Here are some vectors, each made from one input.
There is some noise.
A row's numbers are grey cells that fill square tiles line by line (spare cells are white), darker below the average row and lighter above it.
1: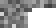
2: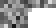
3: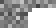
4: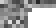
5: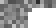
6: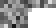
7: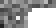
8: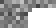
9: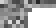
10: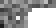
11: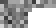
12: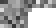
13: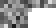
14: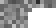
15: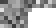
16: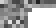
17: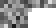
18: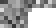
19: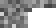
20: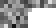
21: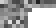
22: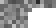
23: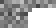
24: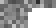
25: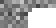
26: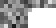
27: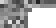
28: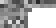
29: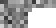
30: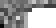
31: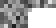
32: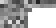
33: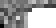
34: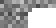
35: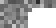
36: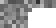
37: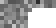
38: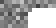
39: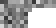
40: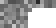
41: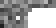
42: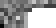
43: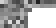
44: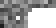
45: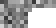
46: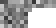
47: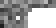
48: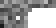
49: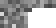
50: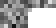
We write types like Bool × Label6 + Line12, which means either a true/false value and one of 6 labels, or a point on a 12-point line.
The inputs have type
Line9.
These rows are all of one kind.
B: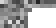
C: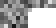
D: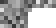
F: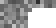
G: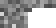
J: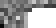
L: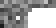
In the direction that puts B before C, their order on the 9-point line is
B, F, G, J, L, D, C.
